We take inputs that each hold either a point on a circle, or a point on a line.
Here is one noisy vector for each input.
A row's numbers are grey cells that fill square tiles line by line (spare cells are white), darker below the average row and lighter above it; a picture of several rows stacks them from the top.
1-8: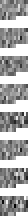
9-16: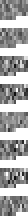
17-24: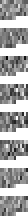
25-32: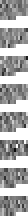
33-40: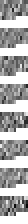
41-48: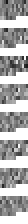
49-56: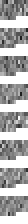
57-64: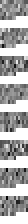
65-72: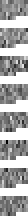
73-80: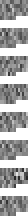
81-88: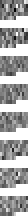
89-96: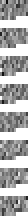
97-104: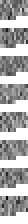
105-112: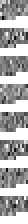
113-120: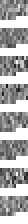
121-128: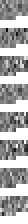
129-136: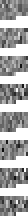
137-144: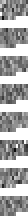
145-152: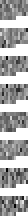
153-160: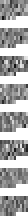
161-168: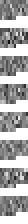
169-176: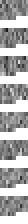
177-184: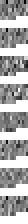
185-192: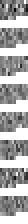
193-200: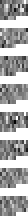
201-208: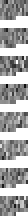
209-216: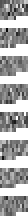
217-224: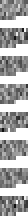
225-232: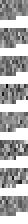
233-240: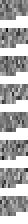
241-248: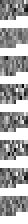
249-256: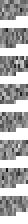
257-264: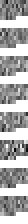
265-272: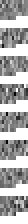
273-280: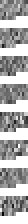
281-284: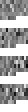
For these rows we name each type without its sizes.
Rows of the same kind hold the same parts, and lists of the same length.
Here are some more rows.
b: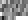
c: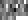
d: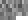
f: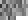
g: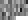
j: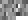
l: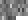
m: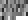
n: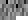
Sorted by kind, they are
b, d, f, g, j, l, m, n
c

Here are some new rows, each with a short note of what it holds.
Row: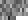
a point on a circle
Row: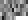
a point on a circle
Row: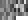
a point on a line
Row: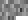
a point on a circle
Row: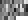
a point on a line
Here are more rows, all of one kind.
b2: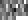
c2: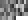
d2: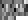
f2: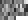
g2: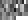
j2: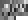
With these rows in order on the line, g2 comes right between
b2 and c2.
